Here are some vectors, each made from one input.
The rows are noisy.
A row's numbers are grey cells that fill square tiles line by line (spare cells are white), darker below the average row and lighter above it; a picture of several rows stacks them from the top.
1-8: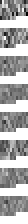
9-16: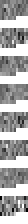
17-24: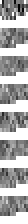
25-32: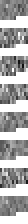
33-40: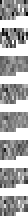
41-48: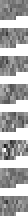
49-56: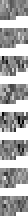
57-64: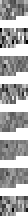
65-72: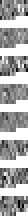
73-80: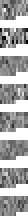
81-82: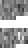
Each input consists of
a true/false value, together with either a fixed value, or a node of a 10-node tree.
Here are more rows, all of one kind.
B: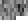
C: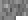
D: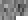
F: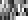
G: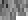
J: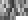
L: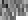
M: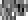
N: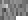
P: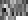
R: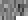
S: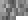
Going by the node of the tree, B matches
C, L, M and P.
